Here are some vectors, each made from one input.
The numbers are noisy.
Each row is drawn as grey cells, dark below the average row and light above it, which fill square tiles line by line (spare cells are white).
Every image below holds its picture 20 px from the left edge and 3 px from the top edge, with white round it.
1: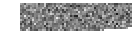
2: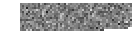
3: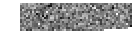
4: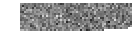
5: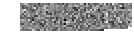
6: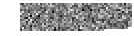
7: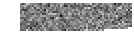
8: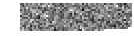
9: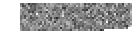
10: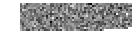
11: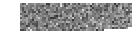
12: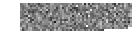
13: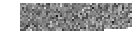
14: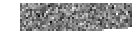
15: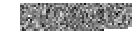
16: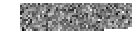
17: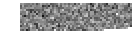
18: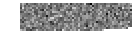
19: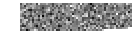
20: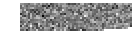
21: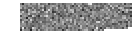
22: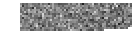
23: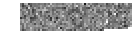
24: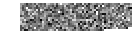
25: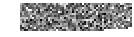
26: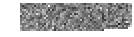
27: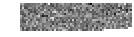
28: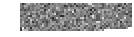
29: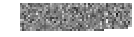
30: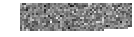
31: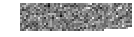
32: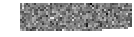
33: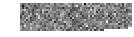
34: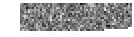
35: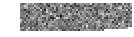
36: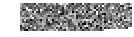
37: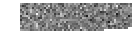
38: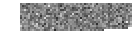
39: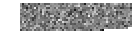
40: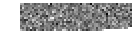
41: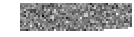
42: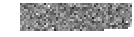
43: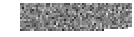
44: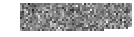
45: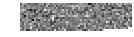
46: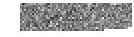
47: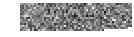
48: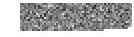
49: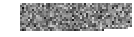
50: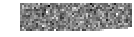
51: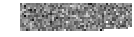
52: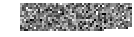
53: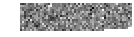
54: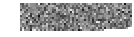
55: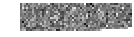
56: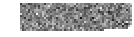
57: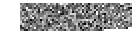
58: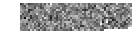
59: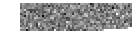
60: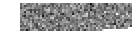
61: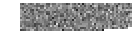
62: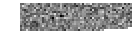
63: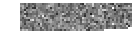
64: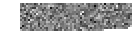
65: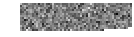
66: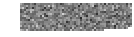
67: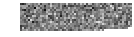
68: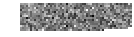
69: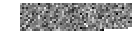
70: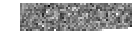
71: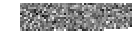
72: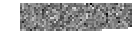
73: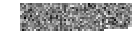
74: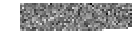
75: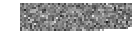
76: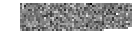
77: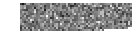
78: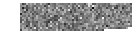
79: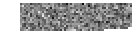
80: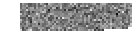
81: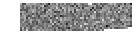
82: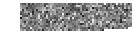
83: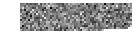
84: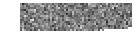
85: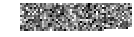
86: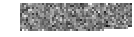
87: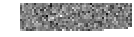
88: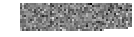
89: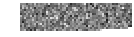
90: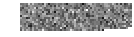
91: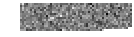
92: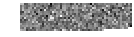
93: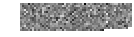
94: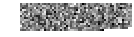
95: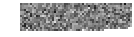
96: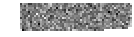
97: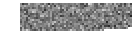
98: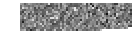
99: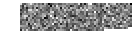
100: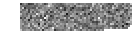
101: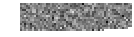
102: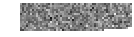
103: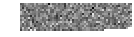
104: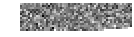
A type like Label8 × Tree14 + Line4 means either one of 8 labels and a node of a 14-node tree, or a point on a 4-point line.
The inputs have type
List3(Circle6).
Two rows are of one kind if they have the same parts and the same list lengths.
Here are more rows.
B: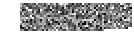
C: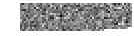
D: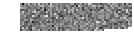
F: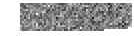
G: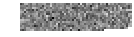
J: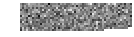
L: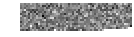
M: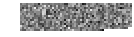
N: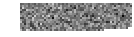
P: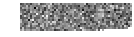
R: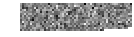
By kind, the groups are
B
C, G, M, N
D, F, J, P, R
L

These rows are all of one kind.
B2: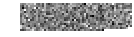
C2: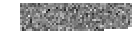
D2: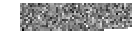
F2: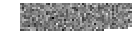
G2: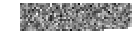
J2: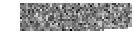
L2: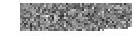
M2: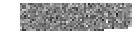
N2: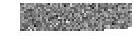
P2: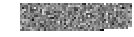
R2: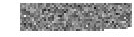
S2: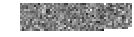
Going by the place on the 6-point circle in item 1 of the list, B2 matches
F2, G2, J2 and N2.
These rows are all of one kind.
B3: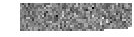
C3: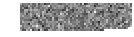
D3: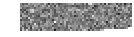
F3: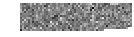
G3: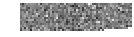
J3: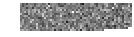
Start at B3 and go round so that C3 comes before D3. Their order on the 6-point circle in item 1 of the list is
B3, C3, J3, D3, G3, F3.
